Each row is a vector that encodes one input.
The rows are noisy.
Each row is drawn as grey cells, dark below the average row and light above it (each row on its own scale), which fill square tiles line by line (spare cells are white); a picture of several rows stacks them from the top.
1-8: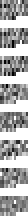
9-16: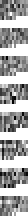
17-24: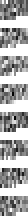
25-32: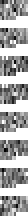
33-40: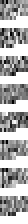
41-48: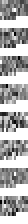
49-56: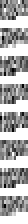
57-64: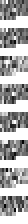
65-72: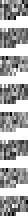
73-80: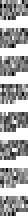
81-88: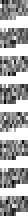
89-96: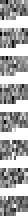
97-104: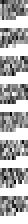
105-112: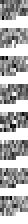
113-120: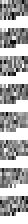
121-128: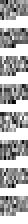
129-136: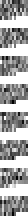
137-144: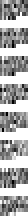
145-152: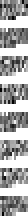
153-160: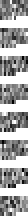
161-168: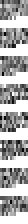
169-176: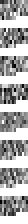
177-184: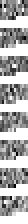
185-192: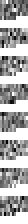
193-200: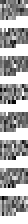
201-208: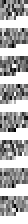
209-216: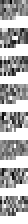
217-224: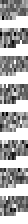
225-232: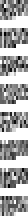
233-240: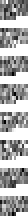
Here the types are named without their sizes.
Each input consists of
either two labels, or a point on a line.
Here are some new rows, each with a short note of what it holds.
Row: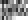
two labels
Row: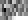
two labels
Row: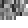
two labels
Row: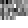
two labels
